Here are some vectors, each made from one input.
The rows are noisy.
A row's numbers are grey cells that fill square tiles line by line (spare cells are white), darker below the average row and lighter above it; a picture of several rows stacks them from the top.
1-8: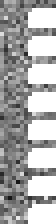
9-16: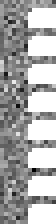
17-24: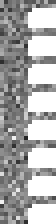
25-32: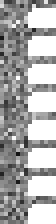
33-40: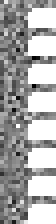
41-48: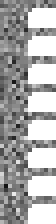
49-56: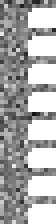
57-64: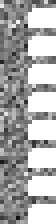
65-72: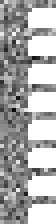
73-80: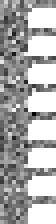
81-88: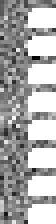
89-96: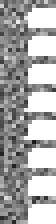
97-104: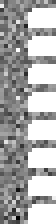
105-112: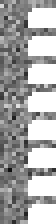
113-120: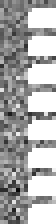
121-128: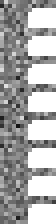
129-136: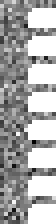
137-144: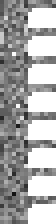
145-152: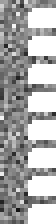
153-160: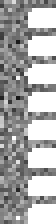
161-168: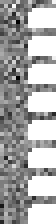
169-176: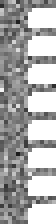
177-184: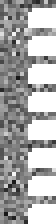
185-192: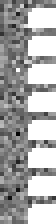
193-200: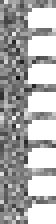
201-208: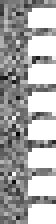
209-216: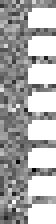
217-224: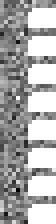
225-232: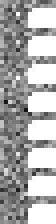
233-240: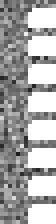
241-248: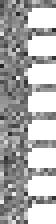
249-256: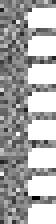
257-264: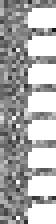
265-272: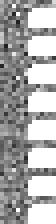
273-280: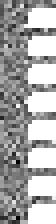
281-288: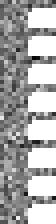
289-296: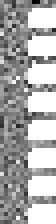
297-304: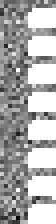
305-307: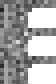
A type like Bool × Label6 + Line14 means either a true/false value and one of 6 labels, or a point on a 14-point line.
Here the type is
Line14 × Line14.
